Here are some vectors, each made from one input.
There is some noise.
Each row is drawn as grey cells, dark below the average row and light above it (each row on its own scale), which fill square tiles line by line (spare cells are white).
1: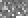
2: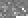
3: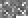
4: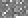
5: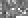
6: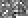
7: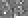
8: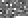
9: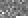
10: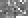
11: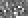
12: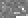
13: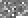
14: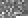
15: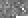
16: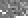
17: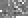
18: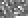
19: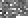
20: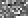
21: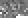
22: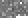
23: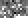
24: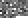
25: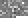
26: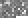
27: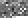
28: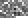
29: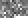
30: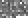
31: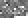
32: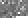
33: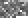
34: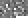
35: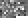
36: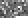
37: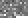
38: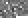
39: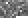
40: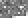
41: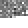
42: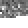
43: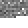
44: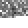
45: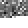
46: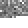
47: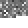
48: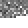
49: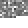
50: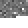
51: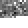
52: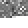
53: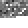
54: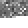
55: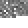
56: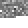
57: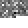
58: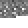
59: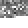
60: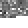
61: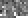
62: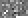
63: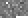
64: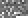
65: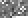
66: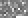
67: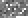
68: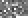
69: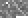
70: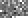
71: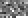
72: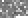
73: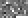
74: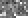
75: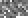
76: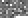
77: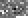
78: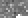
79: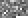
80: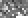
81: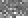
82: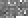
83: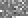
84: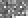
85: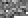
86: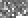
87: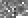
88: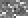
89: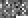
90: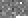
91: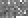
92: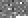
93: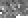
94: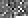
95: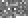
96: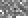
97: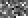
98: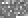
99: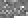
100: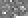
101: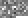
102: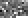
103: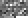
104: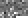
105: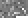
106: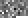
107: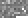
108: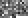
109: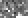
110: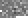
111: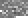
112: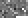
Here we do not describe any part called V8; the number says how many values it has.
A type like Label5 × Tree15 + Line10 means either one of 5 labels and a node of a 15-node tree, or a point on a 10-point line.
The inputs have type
Bool × V8 + Label5.
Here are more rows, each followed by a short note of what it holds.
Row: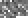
one of 5 labels
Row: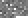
one of 5 labels
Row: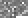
one of 5 labels
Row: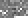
a true/false value and a value of V8
